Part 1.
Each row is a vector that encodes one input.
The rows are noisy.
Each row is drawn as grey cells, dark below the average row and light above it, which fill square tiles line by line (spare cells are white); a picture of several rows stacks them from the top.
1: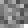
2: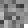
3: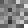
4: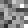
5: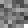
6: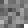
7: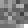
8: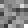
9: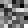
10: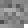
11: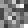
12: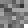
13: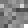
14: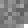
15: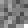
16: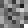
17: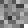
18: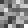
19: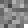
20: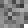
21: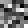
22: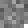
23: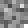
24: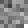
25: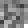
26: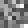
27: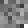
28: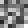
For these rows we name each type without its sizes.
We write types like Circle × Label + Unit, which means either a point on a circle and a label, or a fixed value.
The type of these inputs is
Label.
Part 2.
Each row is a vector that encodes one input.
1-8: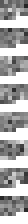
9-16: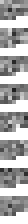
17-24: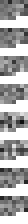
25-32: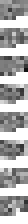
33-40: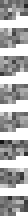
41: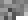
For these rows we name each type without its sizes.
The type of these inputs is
Line.
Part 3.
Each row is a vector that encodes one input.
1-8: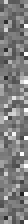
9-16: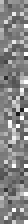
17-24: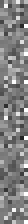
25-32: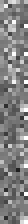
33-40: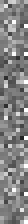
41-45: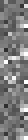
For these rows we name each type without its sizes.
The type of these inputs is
Circle.
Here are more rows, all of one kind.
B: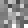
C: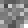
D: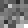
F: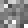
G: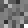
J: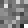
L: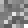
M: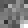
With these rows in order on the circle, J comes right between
F and G.
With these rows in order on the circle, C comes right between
L and M.
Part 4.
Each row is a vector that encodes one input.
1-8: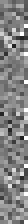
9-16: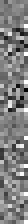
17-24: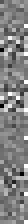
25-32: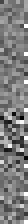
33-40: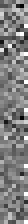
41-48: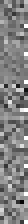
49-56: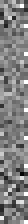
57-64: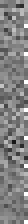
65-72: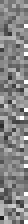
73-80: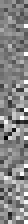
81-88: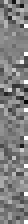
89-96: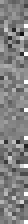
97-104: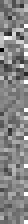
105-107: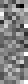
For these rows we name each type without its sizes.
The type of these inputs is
Line.
